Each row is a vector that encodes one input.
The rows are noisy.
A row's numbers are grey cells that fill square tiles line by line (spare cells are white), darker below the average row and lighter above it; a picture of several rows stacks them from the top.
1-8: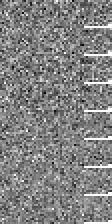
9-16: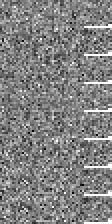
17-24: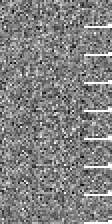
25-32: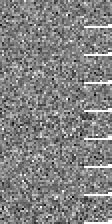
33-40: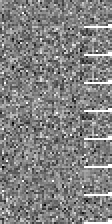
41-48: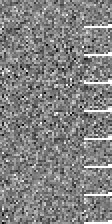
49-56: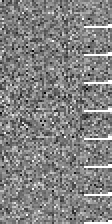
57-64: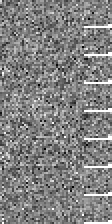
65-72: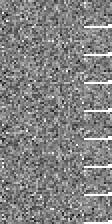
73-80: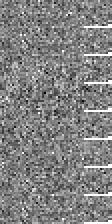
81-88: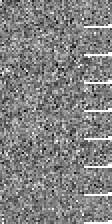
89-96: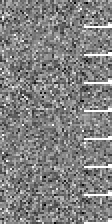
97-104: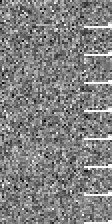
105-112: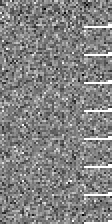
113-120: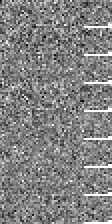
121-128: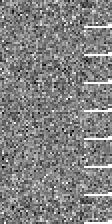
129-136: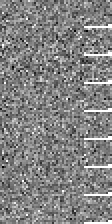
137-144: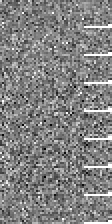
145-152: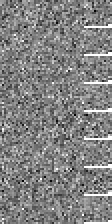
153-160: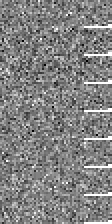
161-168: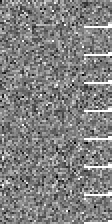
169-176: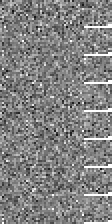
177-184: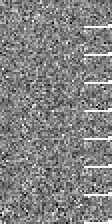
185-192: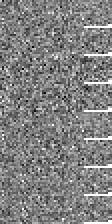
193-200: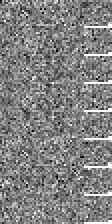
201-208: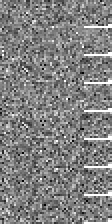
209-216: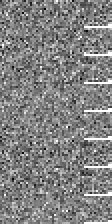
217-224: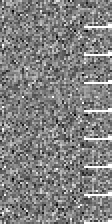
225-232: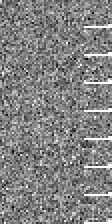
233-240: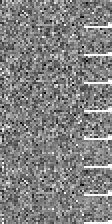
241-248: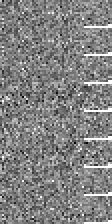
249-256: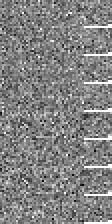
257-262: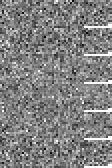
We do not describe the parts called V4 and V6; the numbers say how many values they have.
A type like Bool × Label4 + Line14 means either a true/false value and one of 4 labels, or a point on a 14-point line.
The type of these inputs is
Label5 × Line9 + (Line7 + V6) × V4.
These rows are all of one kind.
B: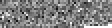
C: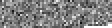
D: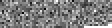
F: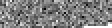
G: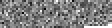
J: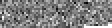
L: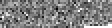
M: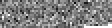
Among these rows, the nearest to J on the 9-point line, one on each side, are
C and M.
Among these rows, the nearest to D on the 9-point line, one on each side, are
B and M.
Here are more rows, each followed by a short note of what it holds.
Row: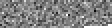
a point on a 7-point line and a value of V4
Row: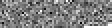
one of 5 labels and a point on a 9-point line
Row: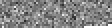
a point on a 7-point line and a value of V4
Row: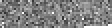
a point on a 7-point line and a value of V4
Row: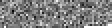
one of 5 labels and a point on a 9-point line
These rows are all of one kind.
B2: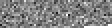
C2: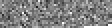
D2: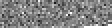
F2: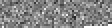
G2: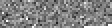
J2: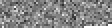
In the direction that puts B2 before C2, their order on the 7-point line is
B2, D2, F2, J2, G2, C2.
